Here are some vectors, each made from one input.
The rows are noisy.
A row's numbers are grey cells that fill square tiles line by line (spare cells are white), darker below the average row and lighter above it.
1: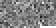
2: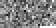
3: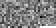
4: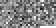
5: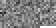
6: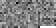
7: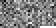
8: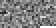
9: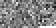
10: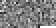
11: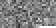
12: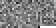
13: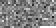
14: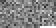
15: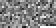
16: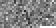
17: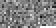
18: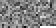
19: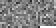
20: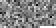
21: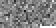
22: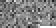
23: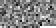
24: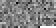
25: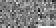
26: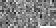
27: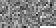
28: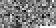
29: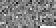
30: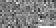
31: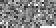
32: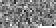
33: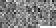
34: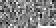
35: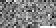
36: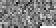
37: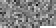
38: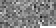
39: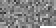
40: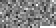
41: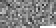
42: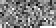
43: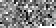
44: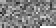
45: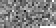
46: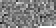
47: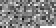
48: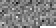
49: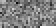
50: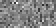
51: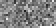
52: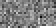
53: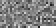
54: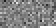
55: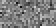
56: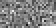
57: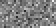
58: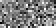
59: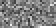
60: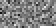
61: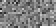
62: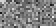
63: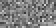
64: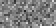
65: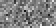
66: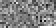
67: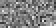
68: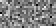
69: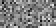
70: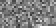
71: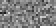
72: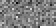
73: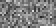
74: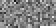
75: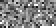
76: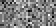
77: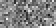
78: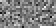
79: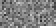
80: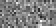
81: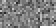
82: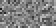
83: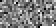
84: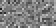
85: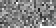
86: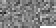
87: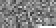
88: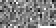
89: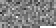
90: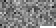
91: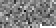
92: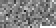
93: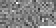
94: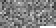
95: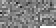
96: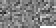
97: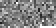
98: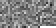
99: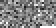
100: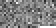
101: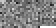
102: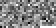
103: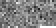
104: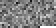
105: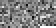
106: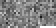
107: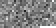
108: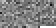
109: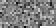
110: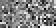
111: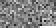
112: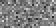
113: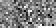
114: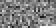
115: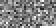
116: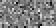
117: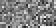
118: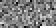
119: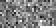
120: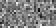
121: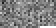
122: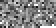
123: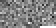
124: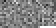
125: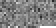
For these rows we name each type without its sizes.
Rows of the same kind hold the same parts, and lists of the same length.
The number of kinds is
4.
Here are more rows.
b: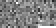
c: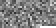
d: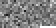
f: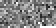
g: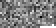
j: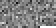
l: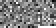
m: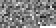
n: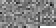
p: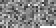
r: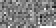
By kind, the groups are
b, f, g, l, m, r
c, d
j, n
p

